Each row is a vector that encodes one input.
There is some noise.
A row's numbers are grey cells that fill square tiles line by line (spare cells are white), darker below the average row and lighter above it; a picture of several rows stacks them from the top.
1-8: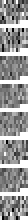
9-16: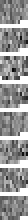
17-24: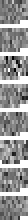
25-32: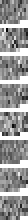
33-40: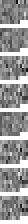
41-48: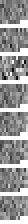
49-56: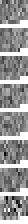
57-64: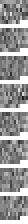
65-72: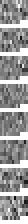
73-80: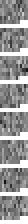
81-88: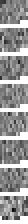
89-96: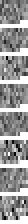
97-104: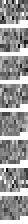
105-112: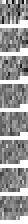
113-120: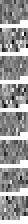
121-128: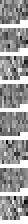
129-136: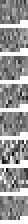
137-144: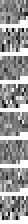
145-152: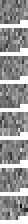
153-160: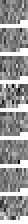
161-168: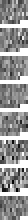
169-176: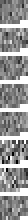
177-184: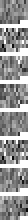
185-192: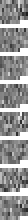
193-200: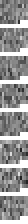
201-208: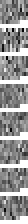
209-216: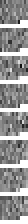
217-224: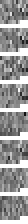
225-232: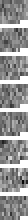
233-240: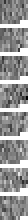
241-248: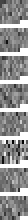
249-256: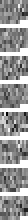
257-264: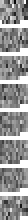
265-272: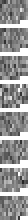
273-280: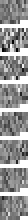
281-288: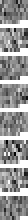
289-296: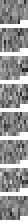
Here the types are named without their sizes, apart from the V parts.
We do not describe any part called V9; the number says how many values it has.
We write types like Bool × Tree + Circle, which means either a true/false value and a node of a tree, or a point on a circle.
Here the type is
Bool × Bool × Bool + List(Line × (Line + V9)).
